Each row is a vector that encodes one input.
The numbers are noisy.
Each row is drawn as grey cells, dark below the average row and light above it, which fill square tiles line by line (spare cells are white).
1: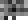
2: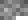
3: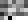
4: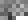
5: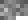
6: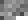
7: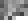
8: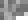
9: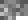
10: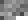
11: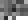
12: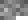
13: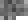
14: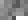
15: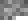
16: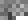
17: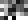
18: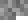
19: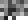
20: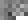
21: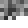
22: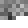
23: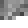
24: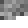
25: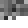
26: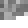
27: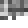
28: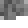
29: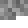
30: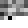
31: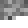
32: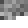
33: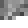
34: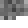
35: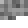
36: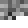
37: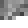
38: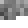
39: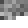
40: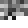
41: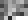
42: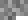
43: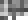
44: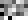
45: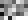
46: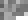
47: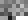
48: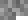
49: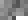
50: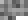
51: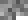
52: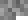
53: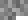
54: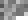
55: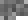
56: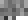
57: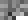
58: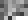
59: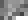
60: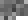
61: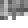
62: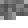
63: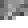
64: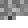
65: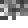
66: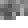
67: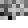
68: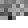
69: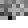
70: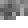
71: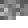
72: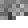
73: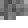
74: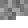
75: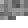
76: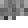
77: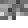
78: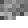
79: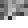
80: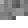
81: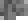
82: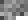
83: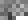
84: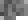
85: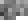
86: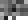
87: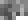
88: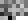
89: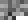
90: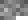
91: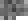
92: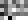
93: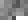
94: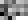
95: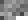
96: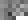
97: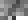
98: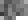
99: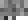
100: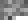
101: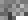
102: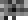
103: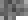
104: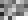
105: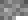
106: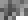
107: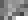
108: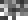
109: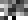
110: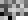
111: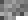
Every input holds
a point on a 10-point line.
